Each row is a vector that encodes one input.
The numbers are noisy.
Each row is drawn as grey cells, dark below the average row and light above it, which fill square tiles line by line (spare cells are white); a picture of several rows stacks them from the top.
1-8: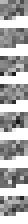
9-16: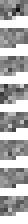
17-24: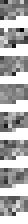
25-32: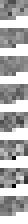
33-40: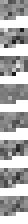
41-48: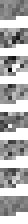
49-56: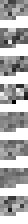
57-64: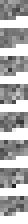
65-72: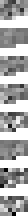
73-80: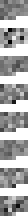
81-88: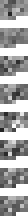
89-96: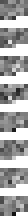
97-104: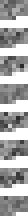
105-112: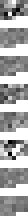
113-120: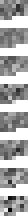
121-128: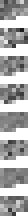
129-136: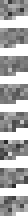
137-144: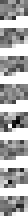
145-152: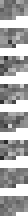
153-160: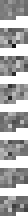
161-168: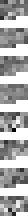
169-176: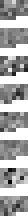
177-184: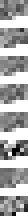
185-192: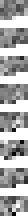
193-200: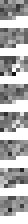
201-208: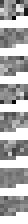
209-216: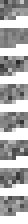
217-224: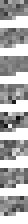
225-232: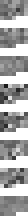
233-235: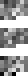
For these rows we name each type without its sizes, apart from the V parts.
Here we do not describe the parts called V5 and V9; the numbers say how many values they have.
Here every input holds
a node of a tree, a true/false value, a value of V5 and a value of V9.
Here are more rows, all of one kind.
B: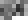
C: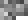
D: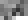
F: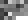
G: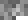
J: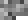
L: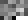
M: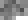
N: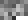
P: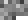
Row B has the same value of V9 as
C and N.
